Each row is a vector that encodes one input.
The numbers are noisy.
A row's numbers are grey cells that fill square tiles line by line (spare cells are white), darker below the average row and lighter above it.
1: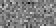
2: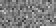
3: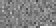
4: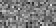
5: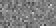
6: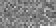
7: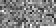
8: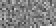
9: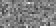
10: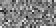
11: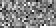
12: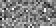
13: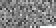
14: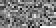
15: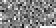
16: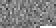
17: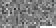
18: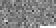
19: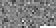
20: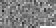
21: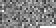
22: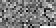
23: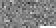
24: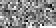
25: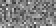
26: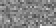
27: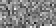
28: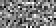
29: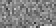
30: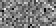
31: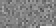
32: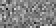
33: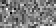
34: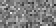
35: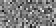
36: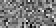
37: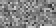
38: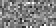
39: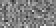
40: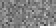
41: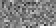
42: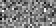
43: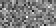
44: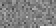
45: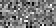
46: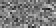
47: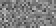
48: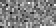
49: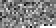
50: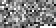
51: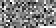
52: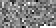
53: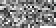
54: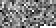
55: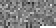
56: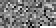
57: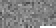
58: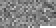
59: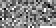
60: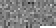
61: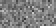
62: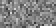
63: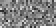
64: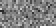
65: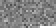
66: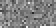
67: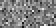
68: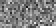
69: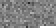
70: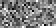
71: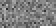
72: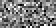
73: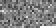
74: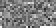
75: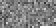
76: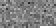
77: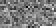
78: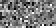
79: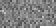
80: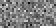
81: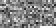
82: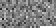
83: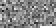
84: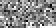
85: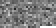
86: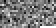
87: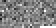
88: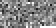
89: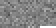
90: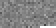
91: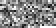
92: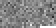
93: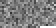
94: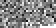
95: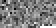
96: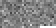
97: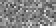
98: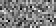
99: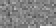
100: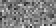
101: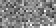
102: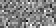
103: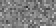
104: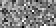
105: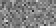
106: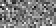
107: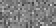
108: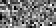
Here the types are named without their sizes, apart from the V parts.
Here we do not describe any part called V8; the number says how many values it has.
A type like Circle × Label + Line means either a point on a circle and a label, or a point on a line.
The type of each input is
(Circle + Unit) × Line + V8.
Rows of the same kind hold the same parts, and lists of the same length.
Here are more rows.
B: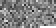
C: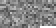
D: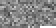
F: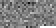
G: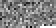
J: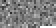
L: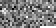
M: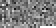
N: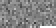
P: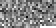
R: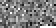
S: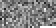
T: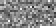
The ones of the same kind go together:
B, C, F, N, R
D, G, L, S, T
J, M, P

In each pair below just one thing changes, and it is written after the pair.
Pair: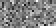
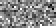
the place on the line
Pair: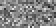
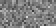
the place on the circle
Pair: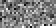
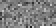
the place on the line
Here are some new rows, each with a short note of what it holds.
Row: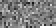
a point on a circle and a point on a line
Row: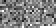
a point on a circle and a point on a line
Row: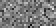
a value of V8
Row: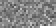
a point on a circle and a point on a line
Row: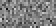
a point on a line
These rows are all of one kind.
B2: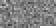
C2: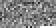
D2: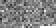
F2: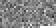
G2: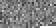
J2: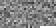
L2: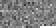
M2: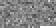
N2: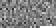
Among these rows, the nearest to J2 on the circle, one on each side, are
G2 and L2.
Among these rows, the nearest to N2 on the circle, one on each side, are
D2 and L2.
